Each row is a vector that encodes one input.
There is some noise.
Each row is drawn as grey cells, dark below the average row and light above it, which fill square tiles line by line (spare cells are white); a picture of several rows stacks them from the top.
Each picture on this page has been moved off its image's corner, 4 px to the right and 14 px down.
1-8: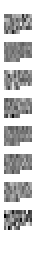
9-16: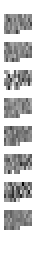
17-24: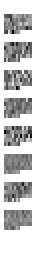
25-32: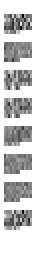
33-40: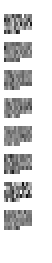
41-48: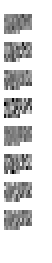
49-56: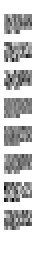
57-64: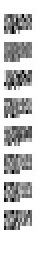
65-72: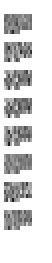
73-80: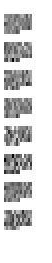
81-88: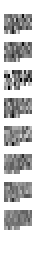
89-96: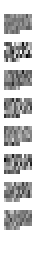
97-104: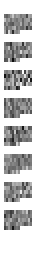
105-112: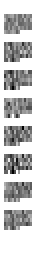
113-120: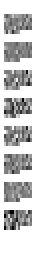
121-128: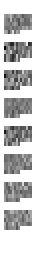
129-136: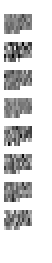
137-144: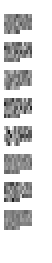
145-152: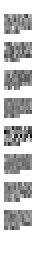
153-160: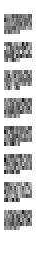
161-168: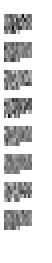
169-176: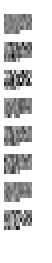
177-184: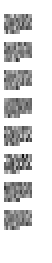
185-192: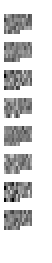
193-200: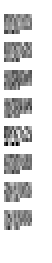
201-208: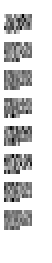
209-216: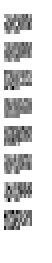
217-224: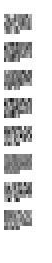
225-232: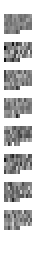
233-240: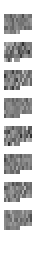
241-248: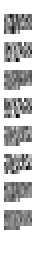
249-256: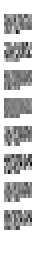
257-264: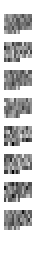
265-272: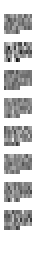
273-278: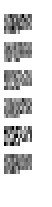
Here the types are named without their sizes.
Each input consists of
a node of a tree, together with either a point on a circle, or a fixed value.
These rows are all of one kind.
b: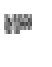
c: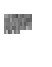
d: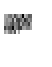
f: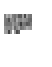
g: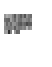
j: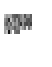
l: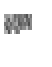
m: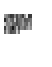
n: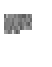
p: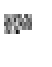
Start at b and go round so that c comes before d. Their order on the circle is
b, g, j, l, p, n, f, c, m, d.
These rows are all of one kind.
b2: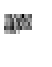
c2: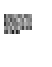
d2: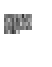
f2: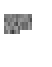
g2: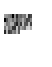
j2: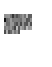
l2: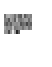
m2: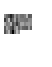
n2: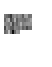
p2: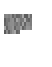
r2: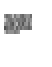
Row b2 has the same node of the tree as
m2, n2 and r2.
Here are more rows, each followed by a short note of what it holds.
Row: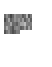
a node of a tree
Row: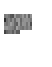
a node of a tree
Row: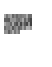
a node of a tree
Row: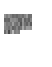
a node of a tree
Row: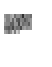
a point on a circle and a node of a tree
